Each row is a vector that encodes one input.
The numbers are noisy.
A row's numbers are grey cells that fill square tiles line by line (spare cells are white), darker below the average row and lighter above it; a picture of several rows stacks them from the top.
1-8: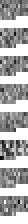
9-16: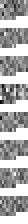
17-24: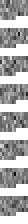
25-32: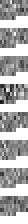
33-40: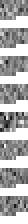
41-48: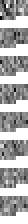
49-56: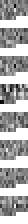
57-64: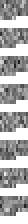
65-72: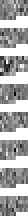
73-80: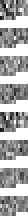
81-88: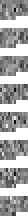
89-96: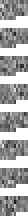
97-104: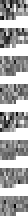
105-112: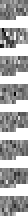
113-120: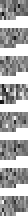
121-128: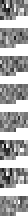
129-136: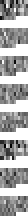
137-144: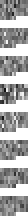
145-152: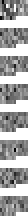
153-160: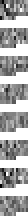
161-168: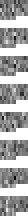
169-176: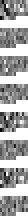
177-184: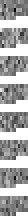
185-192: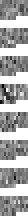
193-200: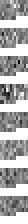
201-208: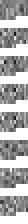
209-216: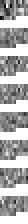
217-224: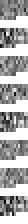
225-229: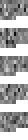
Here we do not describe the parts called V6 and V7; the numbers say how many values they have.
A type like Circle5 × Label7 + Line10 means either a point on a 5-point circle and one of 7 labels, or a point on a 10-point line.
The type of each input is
(Bool × Bool × Bool × Bool + Unit) × V7 + Line4 × V6.
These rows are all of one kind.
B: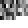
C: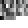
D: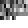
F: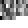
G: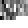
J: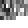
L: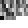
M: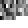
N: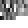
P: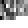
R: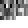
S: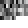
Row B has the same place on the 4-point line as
M, R and S.
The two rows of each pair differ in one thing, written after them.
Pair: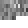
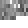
one of the four true/false values
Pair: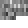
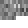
one of the four true/false values
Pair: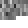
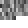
one of the four true/false values
